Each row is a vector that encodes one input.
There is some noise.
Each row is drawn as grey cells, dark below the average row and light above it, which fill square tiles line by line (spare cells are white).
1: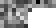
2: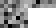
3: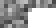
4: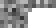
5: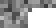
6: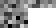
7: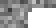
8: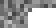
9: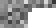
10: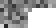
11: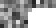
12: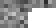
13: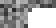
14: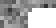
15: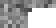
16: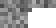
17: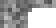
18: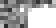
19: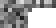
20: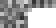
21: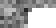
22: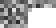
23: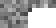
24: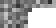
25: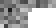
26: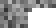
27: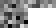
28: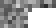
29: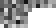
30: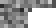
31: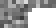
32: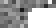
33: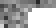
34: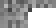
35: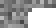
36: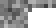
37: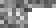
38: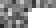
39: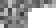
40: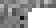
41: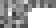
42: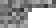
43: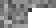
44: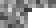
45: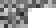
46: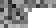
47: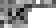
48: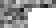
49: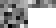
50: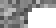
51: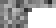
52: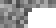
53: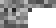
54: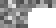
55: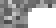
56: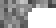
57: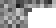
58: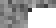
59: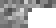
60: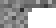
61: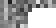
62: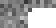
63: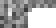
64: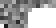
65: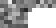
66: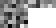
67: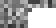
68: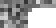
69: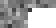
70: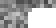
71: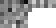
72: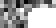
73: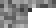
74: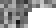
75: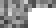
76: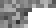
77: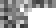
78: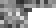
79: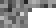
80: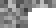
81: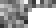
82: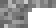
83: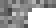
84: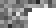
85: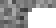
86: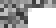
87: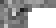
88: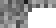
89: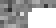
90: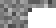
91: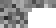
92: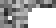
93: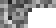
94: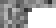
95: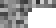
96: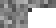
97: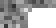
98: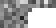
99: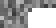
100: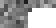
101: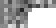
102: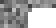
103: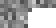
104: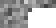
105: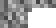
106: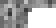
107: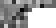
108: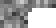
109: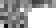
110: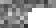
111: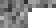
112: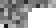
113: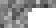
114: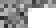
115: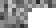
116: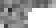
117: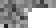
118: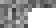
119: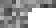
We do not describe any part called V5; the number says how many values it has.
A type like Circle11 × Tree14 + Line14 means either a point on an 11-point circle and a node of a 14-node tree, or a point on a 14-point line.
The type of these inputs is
List3(Bool × V5).
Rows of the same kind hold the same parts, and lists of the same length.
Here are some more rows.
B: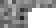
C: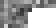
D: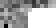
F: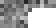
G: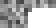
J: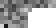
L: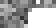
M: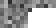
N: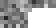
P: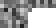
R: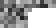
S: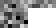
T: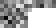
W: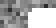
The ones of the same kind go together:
B, F, P, W
C, G, L, M
D, J, N, R, T
S

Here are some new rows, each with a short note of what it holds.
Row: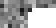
a list of two items
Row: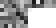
a list of one item
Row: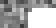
a list of three items
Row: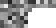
a list of two items
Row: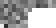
a list of one item
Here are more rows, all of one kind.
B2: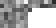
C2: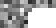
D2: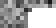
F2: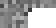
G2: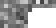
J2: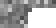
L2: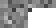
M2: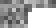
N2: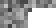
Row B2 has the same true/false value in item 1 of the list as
F2, L2 and N2.
